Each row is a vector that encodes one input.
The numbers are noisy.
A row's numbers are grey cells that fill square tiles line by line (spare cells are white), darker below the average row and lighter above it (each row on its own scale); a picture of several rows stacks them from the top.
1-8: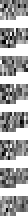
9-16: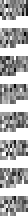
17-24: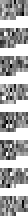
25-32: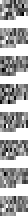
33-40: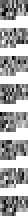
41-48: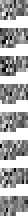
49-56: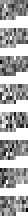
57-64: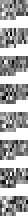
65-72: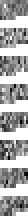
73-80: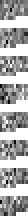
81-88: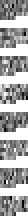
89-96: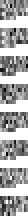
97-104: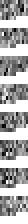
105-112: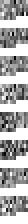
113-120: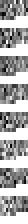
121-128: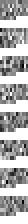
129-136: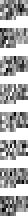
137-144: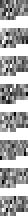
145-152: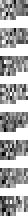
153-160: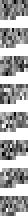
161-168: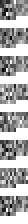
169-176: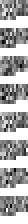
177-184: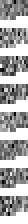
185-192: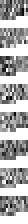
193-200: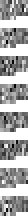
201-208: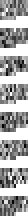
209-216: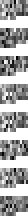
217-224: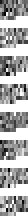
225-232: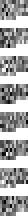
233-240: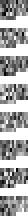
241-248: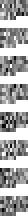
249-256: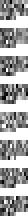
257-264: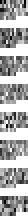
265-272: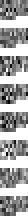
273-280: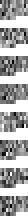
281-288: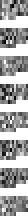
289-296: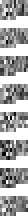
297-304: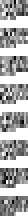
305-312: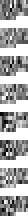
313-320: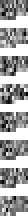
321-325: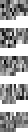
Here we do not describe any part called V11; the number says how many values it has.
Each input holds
a value of V11, together with either one of 7 labels, or a point on a 13-point line.
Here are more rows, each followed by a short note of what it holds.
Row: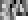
a point on a 13-point line and a value of V11
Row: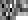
one of 7 labels and a value of V11
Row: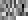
one of 7 labels and a value of V11
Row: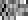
one of 7 labels and a value of V11
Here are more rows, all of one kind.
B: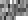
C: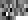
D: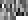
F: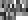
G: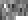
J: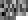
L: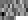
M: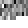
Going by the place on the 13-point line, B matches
F and G.
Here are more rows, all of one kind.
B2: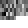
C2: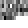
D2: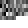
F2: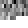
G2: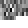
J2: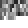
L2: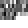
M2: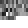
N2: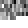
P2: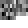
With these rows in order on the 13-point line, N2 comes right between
G2 and M2.
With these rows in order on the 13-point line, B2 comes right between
D2 and L2.
